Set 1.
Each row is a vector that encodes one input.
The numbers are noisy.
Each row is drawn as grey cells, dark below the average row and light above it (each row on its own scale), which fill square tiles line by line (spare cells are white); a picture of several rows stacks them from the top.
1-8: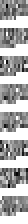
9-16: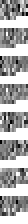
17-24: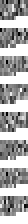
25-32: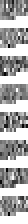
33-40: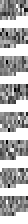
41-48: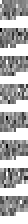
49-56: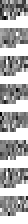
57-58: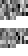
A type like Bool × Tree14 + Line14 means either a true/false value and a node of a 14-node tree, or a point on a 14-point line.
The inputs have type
Bool × Bool × Bool × Bool + Label4.
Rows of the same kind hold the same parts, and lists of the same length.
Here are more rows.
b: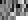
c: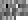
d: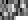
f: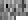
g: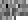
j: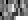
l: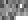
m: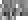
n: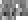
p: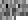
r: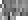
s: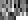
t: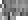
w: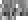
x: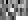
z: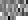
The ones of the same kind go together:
b, c, f, g, m, n, p, r, t, w, z
d, j, l, s, x

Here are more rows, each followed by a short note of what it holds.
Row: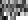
four true/false values
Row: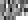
four true/false values
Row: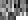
one of 4 labels
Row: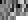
four true/false values
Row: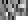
one of 4 labels
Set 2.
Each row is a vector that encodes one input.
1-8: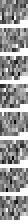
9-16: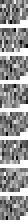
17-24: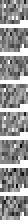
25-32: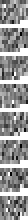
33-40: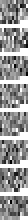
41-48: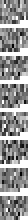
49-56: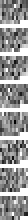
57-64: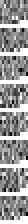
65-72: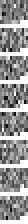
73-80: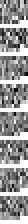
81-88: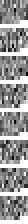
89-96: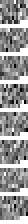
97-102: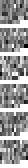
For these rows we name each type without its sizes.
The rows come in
3 kinds.
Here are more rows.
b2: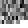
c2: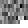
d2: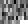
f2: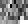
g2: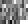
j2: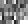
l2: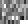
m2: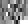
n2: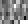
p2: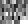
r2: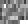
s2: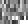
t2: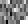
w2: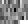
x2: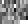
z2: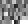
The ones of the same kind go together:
b2, c2, d2, f2, n2, x2
g2, j2, l2, m2, p2, r2, s2, w2, z2
t2

